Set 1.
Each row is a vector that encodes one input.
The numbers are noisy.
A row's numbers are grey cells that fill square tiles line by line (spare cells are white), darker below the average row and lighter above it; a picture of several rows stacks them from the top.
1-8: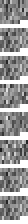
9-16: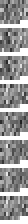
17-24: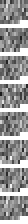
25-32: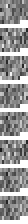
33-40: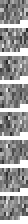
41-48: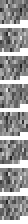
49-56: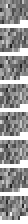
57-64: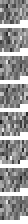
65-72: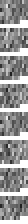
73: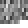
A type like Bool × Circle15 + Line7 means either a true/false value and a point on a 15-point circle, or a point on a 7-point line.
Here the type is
Bool × Line5.
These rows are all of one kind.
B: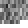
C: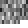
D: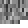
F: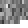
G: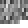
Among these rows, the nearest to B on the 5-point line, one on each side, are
F and G.
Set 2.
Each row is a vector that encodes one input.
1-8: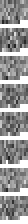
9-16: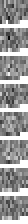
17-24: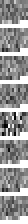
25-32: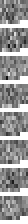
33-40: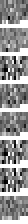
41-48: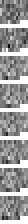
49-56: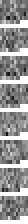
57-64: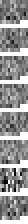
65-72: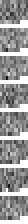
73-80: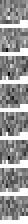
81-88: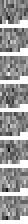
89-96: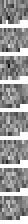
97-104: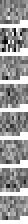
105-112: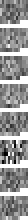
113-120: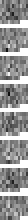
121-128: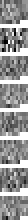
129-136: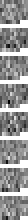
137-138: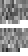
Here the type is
Bool × Circle11 + Unit.
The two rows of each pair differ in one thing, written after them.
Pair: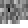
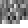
the place on the 11-point circle
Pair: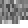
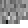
the true/false value
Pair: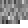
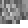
the place on the 11-point circle
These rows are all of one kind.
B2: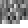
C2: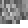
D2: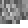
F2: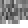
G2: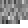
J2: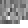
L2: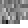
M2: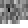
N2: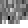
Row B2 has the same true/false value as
F2, M2 and N2.
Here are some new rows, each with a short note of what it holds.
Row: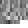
a point on an 11-point circle and a true/false value
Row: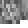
a point on an 11-point circle and a true/false value
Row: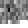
a point on an 11-point circle and a true/false value
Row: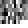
a fixed value
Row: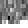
a point on an 11-point circle and a true/false value
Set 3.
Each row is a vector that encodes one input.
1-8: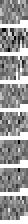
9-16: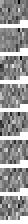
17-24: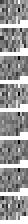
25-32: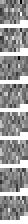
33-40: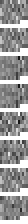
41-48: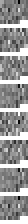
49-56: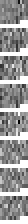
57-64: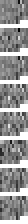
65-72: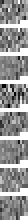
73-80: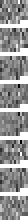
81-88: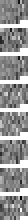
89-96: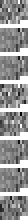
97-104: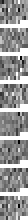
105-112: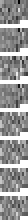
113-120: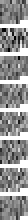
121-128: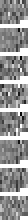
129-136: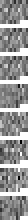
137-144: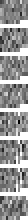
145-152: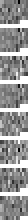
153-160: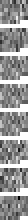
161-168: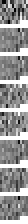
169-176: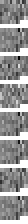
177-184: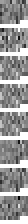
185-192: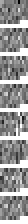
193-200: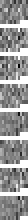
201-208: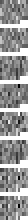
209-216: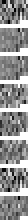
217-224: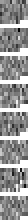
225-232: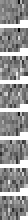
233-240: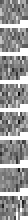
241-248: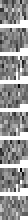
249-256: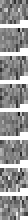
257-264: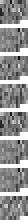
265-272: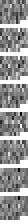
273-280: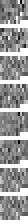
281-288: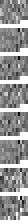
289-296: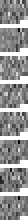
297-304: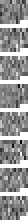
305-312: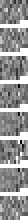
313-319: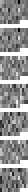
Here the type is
List2(Circle6).
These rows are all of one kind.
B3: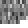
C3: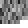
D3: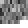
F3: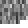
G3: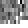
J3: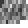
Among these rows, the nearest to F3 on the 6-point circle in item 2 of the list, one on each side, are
B3 and J3.
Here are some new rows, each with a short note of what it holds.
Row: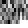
the empty list
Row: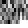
the empty list
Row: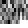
the empty list
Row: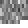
a list of one item
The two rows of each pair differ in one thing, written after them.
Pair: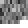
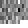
the place on the 6-point circle in item 1 of the list
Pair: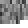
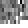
the place on the 6-point circle in item 1 of the list
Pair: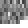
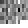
the place on the 6-point circle in item 1 of the list
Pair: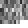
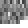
the place on the 6-point circle in item 1 of the list
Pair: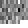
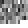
the place on the 6-point circle in item 2 of the list
